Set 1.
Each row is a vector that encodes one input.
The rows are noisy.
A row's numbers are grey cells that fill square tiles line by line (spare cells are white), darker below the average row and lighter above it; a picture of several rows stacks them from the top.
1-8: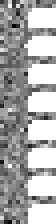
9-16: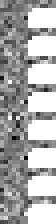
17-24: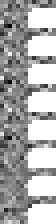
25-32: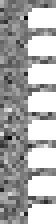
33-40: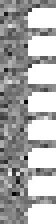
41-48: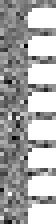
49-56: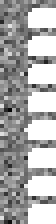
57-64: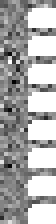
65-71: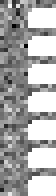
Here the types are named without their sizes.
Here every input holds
a list of points on a line.
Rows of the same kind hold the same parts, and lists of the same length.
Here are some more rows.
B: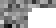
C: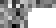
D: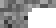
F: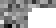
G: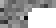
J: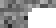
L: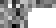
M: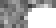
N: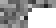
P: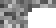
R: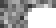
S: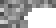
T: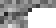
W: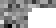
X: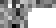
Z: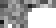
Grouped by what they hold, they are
B, D, F, G, J, N, W
C, L, X
M, P, R, S, T, Z

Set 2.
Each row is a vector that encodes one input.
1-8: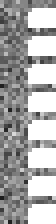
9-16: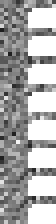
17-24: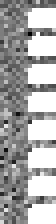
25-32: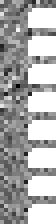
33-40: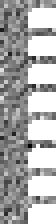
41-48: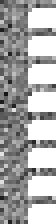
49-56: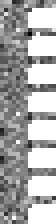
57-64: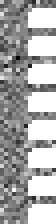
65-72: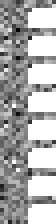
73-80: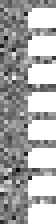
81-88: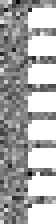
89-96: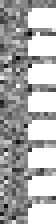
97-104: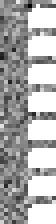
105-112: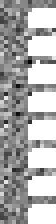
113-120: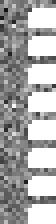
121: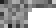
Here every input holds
either a point on a 9-point line, or a point on an 11-point line.
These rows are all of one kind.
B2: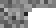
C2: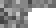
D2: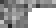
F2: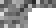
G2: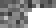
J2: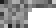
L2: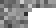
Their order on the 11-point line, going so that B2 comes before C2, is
J2, D2, L2, B2, C2, G2, F2.
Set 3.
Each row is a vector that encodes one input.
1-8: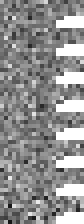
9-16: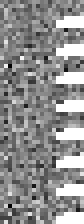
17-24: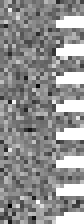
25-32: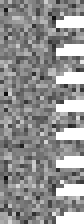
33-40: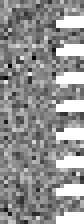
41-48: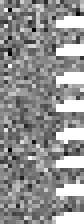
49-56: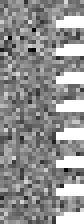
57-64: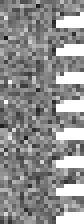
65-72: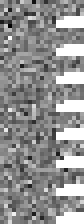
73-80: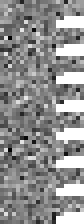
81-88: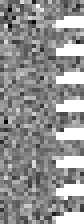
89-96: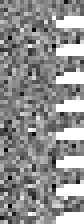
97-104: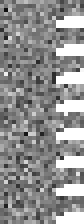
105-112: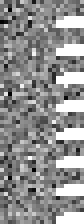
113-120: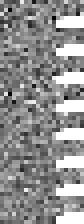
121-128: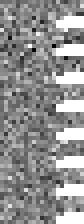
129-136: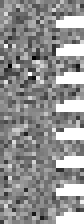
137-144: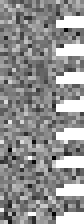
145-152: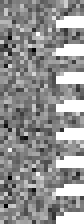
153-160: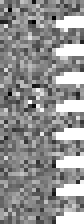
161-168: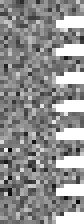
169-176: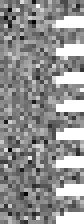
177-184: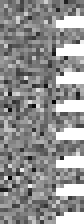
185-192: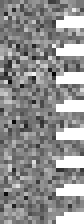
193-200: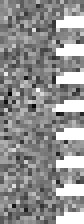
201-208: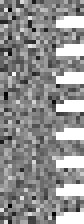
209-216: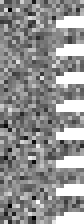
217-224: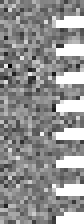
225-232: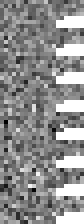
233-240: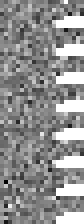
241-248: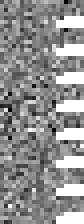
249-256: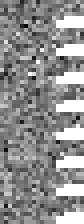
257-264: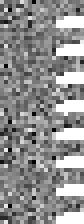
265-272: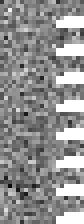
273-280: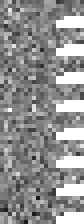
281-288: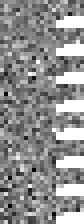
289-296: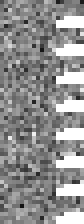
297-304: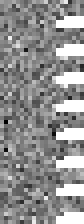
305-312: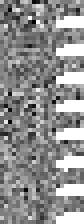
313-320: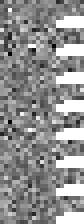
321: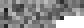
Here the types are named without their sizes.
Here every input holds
a node of a tree, together with either a fixed value, or five true/false values.
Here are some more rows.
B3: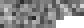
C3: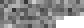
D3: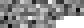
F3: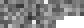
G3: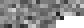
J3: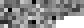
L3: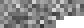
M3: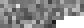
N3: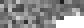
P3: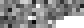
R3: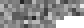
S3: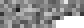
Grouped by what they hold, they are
B3, C3, F3, G3, L3, M3, N3, R3, S3
D3, J3, P3

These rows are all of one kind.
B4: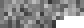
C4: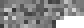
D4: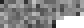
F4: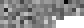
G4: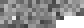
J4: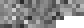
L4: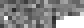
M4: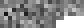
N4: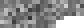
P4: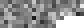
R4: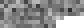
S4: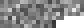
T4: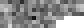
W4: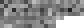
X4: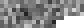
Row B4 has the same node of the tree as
C4, M4, S4 and X4.
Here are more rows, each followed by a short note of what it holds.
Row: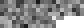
a node of a tree and five true/false values
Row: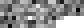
a node of a tree
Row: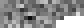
a node of a tree and five true/false values
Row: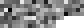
a node of a tree
